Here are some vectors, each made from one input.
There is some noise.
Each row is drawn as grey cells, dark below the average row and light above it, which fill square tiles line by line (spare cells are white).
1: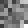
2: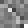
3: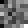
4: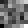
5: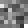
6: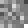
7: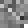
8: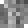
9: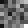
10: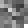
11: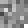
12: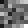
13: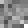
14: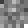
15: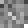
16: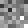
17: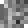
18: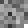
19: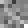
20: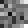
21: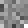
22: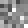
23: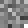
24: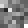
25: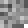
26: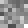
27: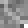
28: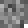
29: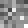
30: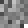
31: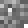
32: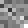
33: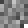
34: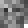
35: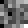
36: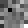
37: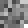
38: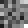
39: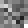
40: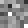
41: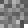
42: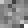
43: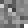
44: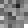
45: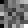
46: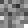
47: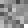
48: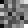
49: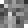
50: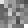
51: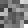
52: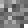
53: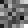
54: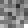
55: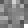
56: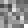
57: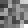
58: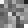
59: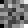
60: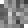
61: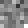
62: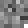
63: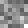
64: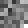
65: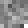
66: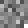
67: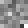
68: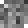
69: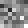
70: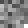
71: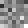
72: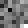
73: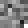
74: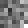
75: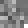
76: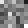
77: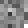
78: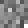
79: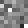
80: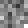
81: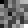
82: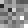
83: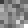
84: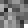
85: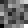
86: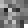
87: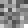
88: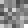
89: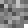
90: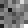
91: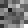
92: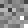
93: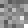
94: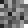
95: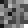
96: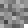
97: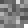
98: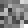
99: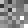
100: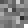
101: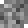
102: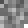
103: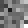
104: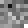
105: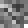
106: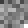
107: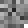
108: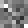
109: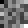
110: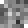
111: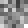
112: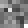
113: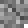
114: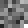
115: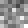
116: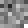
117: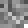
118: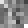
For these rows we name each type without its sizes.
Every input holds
a point on a line and a true/false value, together with either a fixed value, or a node of a tree.
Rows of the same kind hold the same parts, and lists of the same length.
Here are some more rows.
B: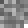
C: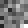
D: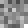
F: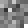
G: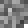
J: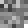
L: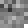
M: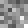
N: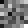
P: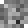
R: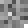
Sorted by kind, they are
B, D, F, G, J, L, M, P, R
C, N

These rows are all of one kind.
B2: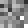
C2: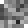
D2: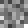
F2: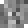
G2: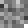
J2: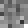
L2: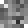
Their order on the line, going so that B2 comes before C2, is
J2, B2, G2, D2, F2, C2, L2.
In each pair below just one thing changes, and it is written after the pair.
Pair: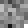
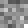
the true/false value
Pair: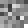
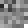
the node of the tree
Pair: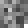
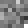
the node of the tree
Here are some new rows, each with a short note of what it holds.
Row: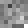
a point on a line, a node of a tree and a true/false value
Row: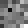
a point on a line and a true/false value
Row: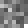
a point on a line, a node of a tree and a true/false value
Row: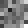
a point on a line and a true/false value
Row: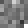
a point on a line, a node of a tree and a true/false value
